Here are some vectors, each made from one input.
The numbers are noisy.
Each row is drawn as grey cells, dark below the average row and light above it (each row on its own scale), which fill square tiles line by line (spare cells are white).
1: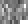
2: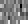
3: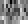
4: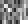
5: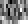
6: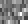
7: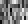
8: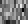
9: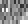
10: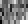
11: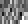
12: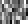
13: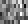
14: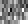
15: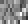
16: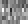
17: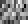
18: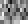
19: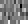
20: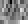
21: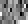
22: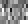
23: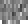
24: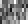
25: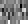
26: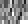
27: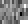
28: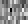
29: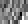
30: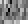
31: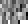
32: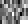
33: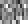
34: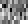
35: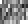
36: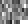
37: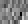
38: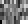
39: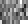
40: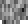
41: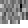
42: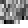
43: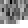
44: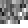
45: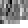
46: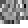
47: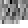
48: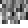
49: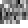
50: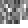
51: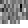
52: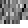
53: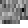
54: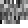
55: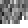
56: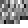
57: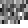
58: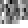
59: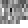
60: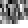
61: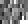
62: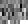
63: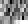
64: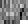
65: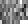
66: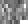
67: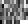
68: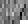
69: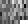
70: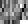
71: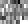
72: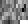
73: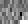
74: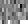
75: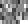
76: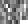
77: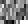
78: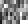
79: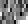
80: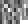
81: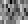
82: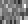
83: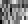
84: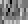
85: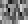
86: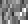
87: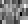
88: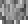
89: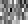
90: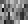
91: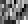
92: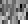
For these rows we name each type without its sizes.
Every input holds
three labels, together with either a fixed value, or three true/false values.
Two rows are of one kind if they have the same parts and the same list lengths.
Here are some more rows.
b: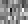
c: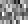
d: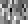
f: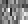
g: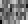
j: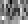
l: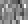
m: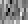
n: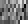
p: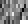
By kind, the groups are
b, c, d, f, j, l, p
g, m, n

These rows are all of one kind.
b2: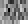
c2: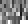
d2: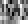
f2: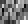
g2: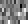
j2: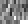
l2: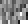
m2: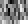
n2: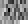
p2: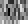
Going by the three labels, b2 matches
m2, n2 and p2.
